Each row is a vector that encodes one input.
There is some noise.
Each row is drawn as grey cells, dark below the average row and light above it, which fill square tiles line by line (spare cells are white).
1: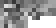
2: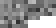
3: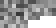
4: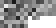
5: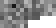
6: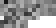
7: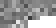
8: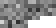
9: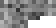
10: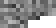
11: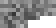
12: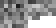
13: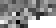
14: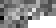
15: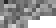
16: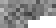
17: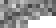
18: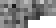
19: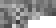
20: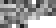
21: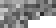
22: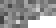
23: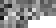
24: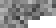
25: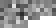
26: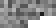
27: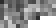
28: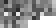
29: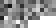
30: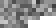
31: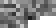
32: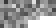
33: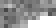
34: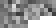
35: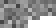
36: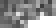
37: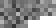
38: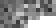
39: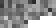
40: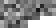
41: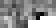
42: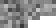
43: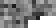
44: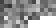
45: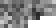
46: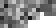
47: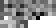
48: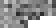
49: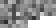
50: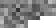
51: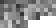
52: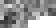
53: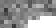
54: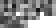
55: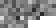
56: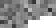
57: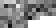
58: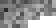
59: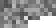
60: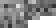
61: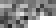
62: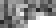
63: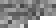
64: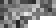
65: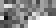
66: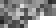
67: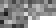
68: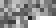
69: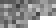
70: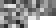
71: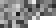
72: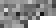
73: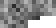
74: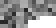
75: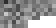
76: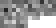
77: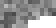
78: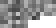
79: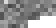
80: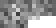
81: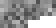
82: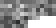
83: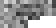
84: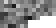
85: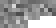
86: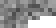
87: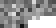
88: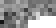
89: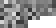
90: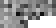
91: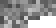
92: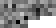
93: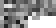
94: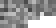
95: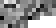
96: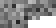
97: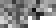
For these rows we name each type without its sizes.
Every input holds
a point on a line, together with either a point on a circle and a true/false value, or a point on a line.
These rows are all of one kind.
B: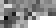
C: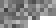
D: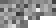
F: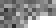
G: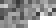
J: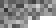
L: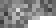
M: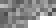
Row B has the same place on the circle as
G and M.
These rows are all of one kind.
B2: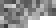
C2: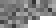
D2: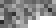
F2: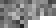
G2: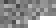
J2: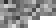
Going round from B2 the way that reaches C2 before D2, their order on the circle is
B2, J2, C2, D2, F2, G2.
